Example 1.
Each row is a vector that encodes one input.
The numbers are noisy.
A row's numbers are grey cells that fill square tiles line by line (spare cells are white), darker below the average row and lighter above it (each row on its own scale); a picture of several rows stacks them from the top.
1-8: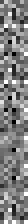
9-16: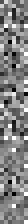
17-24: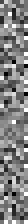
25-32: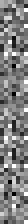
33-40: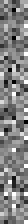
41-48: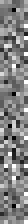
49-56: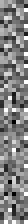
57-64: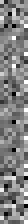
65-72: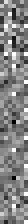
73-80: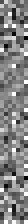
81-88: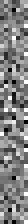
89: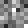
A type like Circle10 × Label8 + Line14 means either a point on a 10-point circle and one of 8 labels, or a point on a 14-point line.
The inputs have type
Bool × Bool × Bool.
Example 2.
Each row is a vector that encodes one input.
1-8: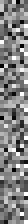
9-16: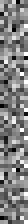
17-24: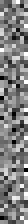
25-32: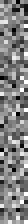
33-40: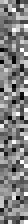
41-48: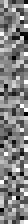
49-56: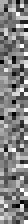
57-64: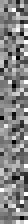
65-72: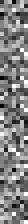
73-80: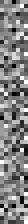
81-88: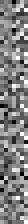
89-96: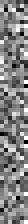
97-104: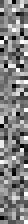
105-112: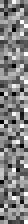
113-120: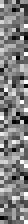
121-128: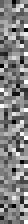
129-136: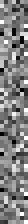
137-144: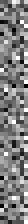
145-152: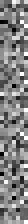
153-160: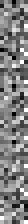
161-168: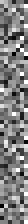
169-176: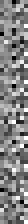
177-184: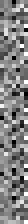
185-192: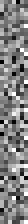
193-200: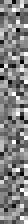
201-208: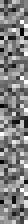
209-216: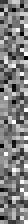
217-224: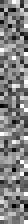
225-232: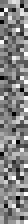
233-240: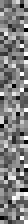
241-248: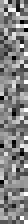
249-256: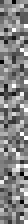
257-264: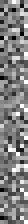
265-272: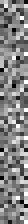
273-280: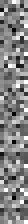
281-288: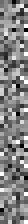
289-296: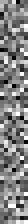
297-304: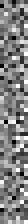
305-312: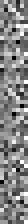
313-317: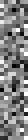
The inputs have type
Line11.
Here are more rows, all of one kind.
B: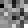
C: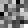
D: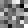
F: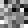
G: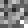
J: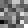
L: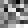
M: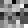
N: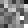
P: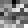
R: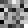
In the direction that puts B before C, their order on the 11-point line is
M, P, B, N, L, C, F, G, R, D, J.
